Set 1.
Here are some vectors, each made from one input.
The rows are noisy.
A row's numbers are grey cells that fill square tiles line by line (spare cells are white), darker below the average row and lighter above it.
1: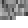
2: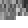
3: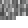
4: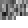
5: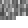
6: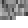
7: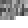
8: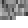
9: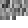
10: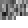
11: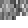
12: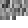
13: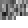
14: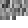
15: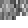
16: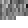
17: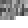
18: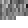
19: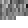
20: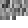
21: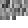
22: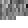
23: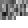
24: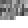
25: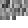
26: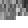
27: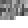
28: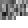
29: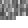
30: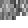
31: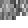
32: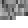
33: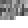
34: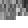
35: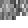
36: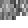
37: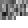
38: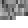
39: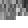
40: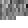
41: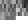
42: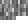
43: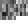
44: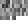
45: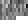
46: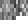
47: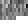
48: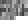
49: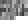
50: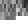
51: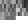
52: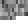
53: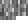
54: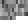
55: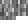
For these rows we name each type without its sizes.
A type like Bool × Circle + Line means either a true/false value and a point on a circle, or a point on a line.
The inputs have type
Label.
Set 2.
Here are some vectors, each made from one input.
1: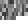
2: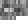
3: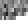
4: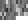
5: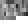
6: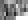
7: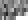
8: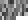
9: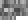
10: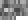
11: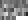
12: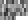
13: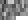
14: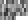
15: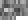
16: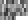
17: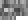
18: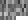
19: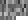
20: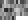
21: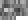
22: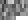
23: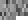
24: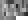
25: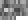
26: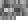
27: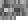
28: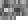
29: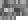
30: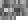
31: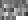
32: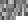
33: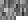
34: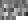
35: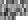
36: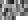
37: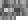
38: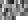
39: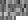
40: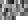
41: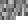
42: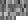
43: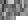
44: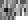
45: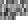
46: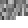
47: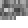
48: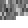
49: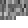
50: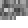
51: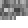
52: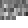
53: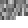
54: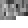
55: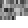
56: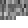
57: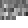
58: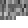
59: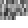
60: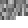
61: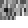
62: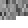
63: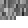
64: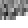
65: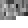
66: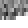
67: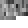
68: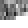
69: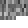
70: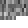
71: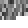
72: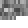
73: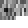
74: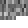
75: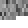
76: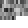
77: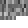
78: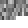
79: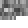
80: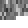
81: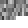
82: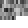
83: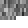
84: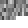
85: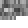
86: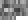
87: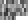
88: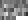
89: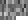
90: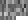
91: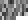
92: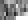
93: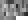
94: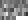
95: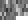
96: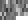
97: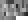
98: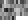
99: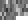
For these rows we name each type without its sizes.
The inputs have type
Bool × Bool × Bool × Bool.
